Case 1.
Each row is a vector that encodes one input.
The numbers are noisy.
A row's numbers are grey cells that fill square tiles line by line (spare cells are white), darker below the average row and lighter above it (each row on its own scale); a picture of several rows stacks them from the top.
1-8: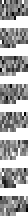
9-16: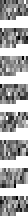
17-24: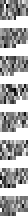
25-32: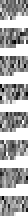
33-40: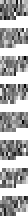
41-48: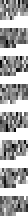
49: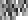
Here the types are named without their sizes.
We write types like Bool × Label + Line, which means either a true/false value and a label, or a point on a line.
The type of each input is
Tree.
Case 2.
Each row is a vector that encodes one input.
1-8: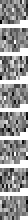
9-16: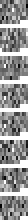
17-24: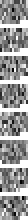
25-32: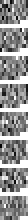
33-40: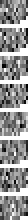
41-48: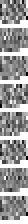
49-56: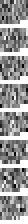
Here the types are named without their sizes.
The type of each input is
Line.
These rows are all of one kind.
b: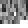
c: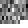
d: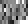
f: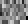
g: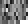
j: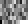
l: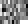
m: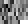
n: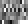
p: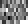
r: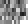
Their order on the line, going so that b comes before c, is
l, b, f, c, m, g, p, d, n, j, r.
